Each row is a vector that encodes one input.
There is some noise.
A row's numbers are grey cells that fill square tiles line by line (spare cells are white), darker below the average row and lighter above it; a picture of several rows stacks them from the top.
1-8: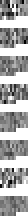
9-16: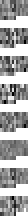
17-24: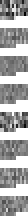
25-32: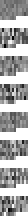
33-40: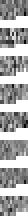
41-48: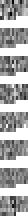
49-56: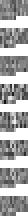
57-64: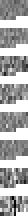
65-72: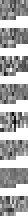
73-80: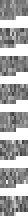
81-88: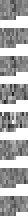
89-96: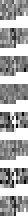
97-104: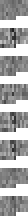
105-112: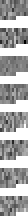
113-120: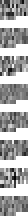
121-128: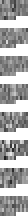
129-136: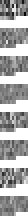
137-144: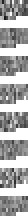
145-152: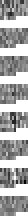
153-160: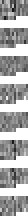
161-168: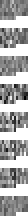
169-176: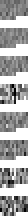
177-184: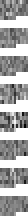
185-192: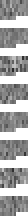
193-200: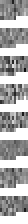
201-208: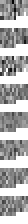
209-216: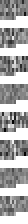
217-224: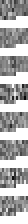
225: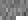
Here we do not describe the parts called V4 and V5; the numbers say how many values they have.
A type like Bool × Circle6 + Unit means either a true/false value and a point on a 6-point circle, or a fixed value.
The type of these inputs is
Circle6 × Tree9 × V4 × V5 + Tree7 + Unit.
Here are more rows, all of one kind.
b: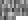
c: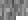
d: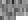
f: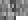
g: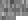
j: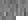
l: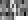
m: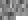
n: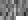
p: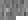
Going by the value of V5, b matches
l and m.
